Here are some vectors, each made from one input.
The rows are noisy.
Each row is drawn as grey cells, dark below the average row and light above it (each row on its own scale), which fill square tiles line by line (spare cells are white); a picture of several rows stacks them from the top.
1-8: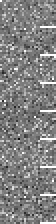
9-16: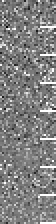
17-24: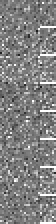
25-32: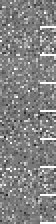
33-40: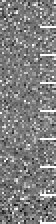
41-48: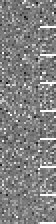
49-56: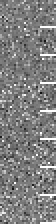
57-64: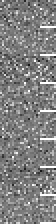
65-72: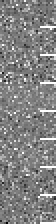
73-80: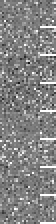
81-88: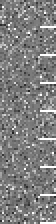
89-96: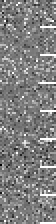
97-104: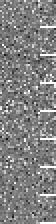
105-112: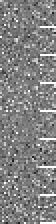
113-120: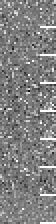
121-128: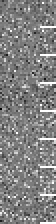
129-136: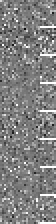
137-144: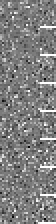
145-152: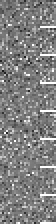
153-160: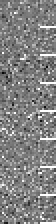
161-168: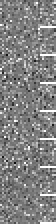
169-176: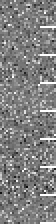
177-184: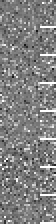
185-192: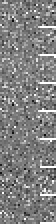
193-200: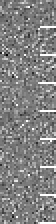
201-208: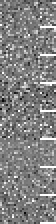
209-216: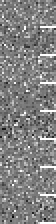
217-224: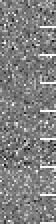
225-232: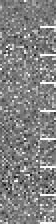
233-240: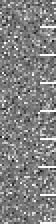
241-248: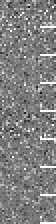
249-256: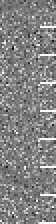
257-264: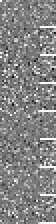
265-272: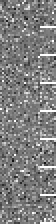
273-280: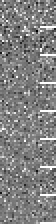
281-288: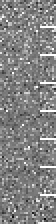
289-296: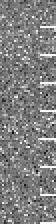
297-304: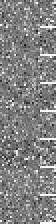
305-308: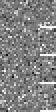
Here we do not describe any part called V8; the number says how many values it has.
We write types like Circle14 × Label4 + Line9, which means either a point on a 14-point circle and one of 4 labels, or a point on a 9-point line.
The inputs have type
Line7 + Line10 × (Line10 + V8).
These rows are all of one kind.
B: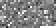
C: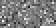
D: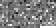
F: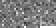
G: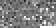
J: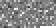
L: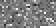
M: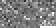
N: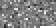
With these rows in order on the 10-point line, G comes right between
D and M.
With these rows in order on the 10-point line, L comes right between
J and N.
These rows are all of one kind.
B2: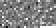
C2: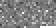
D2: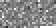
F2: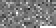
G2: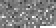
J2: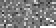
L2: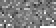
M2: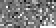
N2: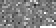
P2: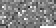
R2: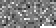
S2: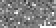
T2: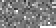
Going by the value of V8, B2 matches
G2, J2 and R2.
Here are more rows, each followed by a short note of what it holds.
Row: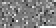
a point on a 7-point line
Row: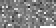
a point on a 10-point line and a value of V8
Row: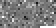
a point on each of two 10-point lines
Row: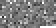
a point on each of two 10-point lines
